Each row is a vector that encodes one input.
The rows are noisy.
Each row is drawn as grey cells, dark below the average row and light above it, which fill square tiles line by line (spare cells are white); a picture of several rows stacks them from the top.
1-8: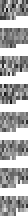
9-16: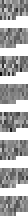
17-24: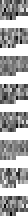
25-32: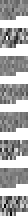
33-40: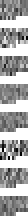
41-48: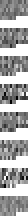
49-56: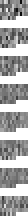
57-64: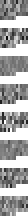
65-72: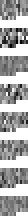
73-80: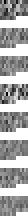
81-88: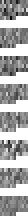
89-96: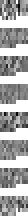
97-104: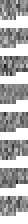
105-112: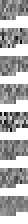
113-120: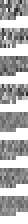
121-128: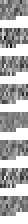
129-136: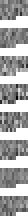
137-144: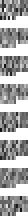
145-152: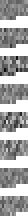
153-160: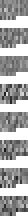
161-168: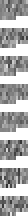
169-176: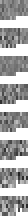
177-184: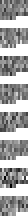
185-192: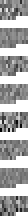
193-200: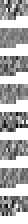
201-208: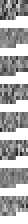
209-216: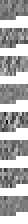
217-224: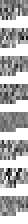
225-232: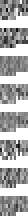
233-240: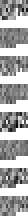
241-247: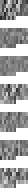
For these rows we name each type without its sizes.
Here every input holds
a point on a line, together with either a fixed value, or a node of a tree.
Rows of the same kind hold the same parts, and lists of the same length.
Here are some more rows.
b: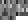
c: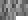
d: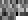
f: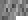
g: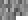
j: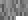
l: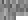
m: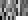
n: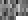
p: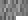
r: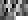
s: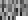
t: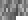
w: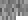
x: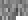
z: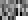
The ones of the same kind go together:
b, c, d, f, g, l, m, n, p, r, t, x
j, s, w, z

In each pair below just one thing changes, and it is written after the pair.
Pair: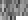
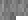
the place on the line
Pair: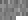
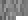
the node of the tree
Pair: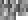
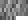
the node of the tree
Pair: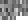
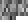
the node of the tree
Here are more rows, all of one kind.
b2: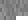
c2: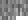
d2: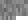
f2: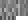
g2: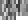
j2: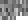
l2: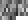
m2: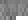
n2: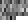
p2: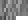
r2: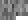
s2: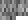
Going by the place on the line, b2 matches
f2, j2, l2 and m2.
